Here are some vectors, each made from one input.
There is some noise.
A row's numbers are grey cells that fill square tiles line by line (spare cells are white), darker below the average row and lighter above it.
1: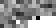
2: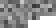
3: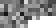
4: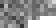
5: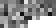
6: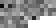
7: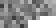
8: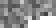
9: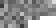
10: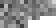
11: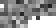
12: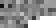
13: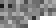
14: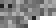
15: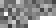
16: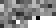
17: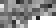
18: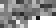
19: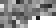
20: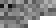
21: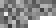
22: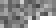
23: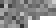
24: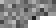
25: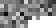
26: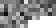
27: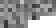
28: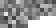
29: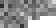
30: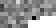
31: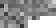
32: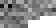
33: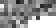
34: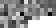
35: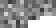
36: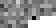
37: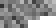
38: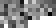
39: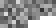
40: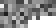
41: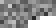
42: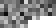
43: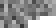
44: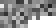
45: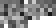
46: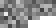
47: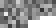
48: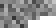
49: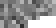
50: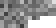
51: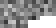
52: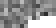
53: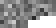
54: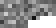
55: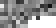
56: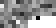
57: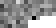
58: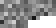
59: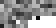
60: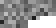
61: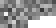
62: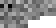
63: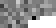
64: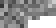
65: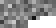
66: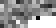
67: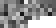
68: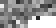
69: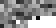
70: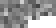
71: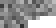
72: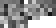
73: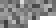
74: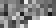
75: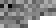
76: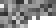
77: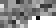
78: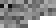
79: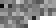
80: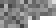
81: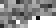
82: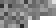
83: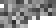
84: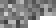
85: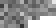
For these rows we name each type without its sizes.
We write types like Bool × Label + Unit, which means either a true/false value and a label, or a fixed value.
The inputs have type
Circle + Line.
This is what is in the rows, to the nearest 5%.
About 65% of them hold a point on a circle. The rest hold a point on a line.
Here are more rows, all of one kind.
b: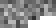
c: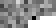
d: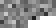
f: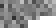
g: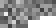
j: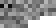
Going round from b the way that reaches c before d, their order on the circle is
b, f, j, c, d, g.
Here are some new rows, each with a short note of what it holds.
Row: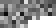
a point on a line
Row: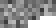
a point on a circle
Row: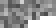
a point on a circle
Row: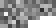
a point on a circle
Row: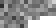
a point on a circle
